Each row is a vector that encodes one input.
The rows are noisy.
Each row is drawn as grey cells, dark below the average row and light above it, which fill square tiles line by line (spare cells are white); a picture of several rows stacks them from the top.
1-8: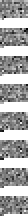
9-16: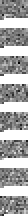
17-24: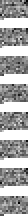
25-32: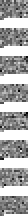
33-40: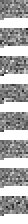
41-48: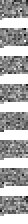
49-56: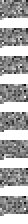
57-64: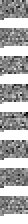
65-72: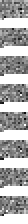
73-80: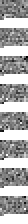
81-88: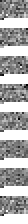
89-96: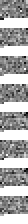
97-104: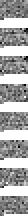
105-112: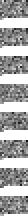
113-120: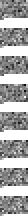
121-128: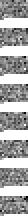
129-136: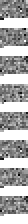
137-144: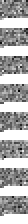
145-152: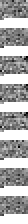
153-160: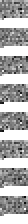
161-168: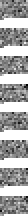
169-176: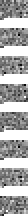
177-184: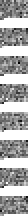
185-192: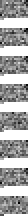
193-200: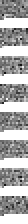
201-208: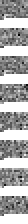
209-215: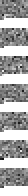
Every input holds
either a point on a 5-point line, or a node of an 11-node tree.
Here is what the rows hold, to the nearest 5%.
About 35% of them hold a point on a 5-point line. The rest hold a node of an 11-node tree.
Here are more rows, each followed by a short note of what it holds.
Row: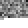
a point on a 5-point line
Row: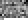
a point on a 5-point line
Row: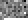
a node of an 11-node tree
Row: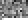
a point on a 5-point line
